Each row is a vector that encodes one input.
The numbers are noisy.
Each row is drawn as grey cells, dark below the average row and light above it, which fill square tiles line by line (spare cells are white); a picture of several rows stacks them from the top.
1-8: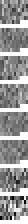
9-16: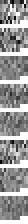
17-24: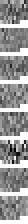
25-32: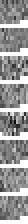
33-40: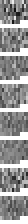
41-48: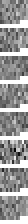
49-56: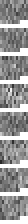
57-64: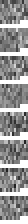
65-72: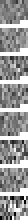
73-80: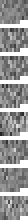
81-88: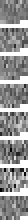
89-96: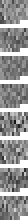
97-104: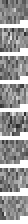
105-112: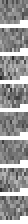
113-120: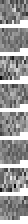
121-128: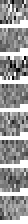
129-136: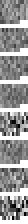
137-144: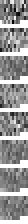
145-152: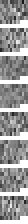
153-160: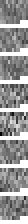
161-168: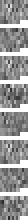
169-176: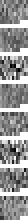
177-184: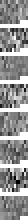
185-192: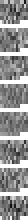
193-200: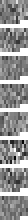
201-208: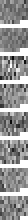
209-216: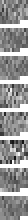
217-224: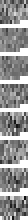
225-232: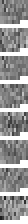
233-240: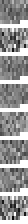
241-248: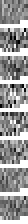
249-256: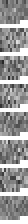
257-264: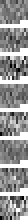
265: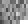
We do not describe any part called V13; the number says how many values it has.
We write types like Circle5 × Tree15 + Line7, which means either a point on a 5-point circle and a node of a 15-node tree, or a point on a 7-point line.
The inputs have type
Bool × V13 + Tree10 + Unit.
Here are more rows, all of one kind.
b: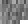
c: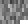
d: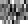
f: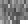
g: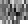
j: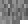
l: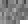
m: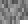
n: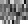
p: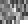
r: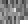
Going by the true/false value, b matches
c, f, g and j.
